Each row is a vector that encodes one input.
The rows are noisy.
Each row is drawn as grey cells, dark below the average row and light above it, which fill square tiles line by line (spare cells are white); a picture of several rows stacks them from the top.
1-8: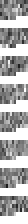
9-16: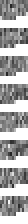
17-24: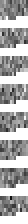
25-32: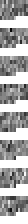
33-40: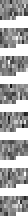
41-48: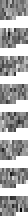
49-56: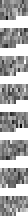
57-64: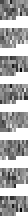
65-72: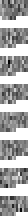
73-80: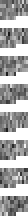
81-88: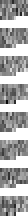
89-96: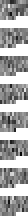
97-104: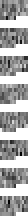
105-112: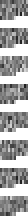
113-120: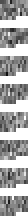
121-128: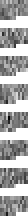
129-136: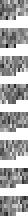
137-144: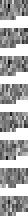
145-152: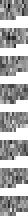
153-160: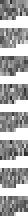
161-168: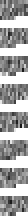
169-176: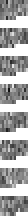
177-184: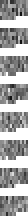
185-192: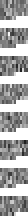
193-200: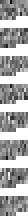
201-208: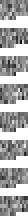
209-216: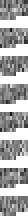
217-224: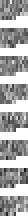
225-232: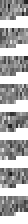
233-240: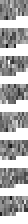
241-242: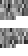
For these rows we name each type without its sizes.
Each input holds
a node of a tree, together with either a fixed value, or three true/false values.
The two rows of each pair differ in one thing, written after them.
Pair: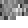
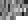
one of the three true/false values
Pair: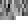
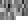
one of the three true/false values
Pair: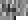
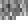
the node of the tree
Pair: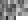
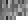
the node of the tree
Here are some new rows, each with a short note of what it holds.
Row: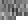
a node of a tree and three true/false values
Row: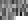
a node of a tree
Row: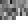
a node of a tree
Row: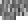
a node of a tree and three true/false values
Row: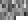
a node of a tree and three true/false values
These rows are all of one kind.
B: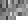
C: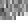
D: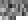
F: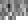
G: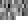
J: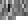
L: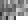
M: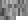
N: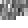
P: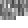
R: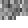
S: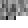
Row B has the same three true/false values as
C, L, M and P.
